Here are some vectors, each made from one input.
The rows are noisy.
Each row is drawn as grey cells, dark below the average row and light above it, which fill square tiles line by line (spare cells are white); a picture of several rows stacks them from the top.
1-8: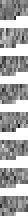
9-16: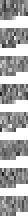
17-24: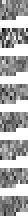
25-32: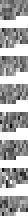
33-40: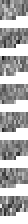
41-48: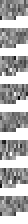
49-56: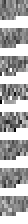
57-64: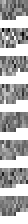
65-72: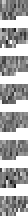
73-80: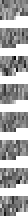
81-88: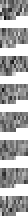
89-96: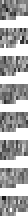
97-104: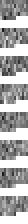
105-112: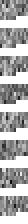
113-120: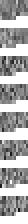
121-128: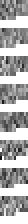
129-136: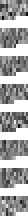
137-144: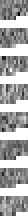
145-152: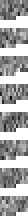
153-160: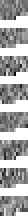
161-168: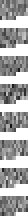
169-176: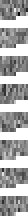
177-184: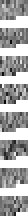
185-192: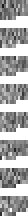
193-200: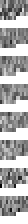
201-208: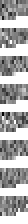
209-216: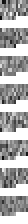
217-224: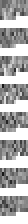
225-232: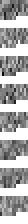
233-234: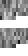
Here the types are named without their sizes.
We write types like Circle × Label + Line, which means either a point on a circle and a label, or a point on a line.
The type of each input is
(Bool × Bool × Bool + Unit) × (Label + Line).
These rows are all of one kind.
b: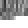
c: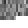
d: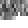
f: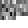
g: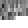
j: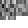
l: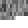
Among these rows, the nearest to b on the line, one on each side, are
c and d.
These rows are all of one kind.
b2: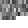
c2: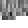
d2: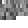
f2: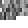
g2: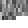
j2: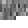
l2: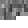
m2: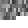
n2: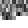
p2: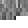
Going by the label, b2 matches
d2, f2, g2 and m2.
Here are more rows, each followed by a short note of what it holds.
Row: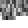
a label and three true/false values
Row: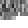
a point on a line and three true/false values
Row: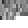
a point on a line
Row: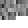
a point on a line and three true/false values
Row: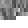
a label and three true/false values
